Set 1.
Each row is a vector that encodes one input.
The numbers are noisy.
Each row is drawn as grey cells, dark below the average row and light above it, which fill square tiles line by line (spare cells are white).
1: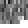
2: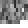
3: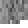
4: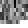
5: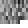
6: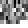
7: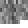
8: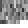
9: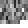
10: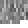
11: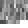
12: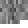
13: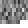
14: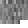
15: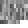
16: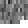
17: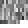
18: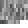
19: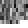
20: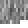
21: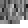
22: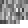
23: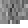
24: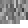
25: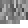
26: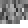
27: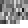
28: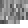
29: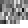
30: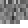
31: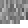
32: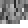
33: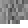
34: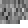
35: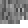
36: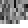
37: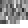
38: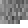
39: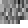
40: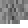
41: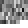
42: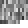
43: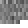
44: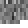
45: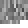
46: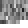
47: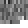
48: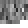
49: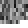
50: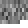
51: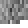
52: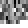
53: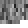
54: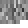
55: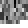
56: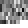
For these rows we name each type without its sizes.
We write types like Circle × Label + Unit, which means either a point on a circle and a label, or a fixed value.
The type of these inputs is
Line.
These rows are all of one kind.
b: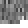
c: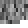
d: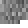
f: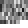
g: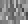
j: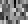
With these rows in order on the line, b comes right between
c and d.
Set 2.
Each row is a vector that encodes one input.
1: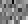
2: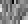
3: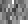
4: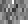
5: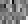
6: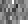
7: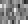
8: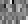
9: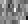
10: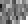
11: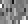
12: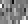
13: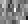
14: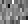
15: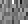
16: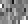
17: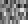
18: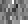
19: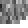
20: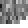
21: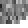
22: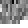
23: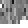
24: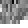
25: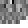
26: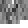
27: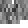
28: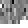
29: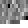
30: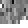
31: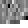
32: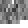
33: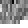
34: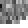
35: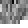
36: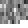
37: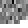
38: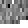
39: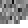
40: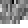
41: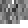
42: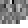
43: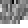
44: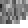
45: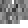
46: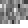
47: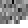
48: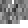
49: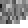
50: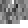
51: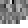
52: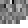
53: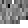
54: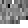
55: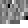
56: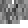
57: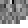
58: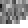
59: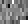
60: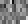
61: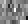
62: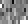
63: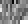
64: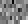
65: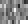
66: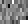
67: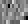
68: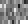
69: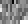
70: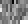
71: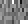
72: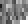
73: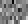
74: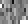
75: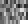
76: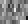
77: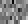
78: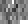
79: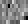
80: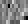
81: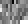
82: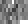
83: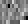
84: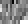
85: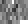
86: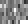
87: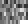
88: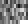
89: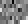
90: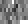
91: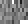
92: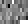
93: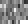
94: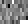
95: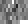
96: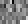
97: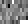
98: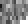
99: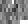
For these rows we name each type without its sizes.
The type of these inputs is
Circle + Unit.
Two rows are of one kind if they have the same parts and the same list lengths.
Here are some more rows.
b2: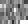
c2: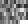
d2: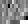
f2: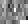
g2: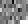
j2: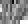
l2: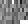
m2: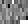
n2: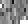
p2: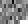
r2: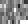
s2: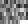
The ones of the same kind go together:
b2, d2, f2, g2, j2, l2, m2, n2, p2, r2
c2, s2

